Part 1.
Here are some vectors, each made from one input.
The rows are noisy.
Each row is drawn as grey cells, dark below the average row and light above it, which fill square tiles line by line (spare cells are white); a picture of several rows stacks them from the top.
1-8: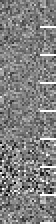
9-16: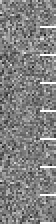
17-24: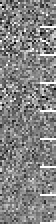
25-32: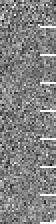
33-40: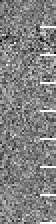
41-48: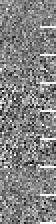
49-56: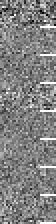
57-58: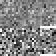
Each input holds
either a point on a 6-point line, or a point on an 8-point line.
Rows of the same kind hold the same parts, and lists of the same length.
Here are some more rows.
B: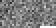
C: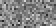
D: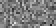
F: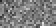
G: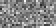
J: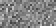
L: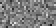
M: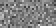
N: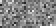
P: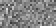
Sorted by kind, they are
B, D, F, L
C, G, J, M, N, P

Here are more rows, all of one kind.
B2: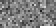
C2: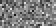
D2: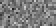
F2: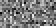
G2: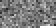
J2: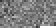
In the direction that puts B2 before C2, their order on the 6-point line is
B2, G2, J2, C2, D2, F2.
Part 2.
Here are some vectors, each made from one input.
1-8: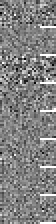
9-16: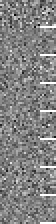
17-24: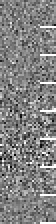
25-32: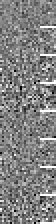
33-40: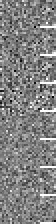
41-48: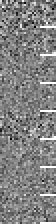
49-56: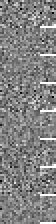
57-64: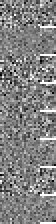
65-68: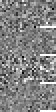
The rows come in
2 kinds.
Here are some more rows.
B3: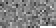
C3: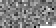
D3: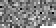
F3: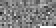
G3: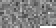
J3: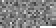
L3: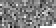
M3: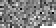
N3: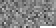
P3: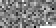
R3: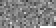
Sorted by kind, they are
B3, F3, G3, J3, N3, R3
C3, D3, L3, M3, P3

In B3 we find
a point on a 9-point circle.
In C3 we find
a point on a 5-point line.
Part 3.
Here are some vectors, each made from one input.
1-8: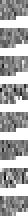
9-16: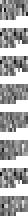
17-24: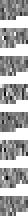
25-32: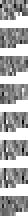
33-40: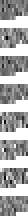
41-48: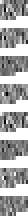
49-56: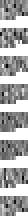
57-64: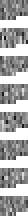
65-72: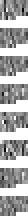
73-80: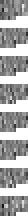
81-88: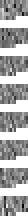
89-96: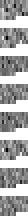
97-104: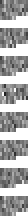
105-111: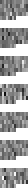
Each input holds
either a point on a 9-point circle, or a point on a 7-point line.
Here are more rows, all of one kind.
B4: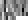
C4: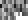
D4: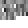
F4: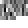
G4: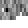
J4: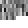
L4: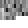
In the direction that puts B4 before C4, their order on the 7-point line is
F4, B4, J4, D4, G4, L4, C4.
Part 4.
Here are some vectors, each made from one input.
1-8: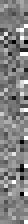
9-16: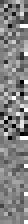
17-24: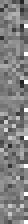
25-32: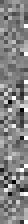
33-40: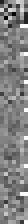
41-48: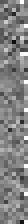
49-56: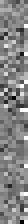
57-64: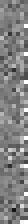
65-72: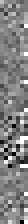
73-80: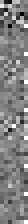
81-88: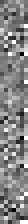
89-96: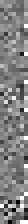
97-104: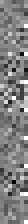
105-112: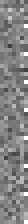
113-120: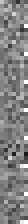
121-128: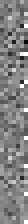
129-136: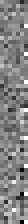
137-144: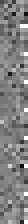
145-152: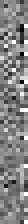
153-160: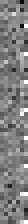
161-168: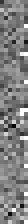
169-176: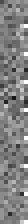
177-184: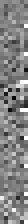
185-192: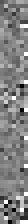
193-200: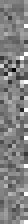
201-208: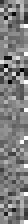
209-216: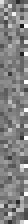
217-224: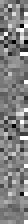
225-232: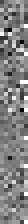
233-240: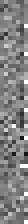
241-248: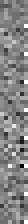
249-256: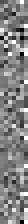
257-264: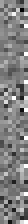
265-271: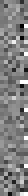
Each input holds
either a fixed value, or one of 10 labels and four true/false values.
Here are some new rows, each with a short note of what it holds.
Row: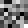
a fixed value
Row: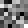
a fixed value
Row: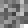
one of 10 labels and four true/false values
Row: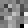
one of 10 labels and four true/false values
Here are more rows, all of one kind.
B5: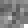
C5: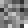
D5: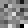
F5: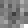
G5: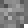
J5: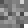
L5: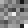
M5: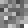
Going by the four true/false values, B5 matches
D5 and L5.
